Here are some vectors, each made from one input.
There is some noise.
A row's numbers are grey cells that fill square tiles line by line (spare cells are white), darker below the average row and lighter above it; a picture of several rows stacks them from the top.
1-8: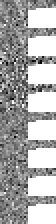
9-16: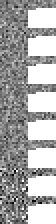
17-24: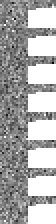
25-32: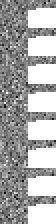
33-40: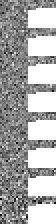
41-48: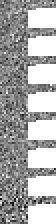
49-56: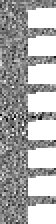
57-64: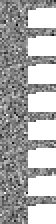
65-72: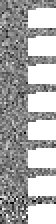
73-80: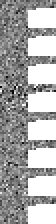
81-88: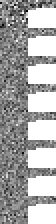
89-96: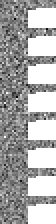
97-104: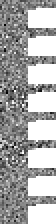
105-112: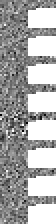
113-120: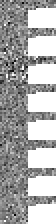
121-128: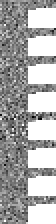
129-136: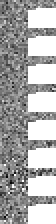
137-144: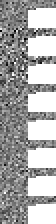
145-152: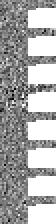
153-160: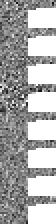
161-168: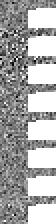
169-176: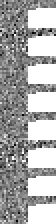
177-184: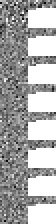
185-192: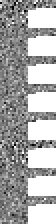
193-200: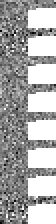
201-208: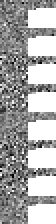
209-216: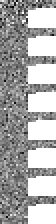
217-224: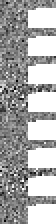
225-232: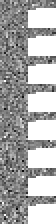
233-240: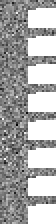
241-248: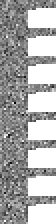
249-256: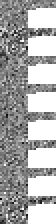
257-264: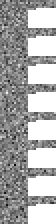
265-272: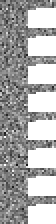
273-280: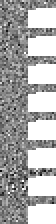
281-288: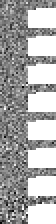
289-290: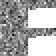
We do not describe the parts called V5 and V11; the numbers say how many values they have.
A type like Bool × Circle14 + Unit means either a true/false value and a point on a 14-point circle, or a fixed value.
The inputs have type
(Line6 + V5 × V11) × (Tree12 + Unit) + Line7.
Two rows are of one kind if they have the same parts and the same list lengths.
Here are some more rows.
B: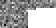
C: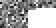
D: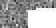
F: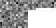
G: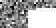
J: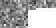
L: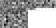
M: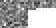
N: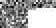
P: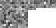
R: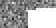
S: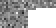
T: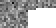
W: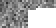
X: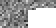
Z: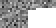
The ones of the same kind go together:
B, D, L, R
C, G, N
F
J, M, P
S, T, W, X, Z

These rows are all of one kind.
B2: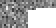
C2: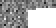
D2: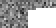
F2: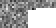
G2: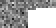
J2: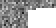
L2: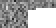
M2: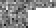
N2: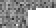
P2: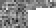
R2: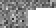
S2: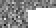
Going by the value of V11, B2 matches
F2 and L2.
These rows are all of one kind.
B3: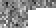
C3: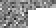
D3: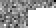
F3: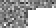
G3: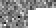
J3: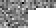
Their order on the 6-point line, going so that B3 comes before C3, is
B3, G3, D3, C3, F3, J3.
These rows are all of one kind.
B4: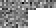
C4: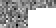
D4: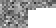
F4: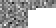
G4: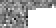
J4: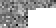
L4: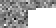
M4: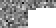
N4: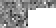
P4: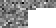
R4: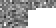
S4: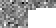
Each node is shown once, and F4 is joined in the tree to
L4, N4 and P4.
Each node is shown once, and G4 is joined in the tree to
L4.
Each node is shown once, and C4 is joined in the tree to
B4 and D4.
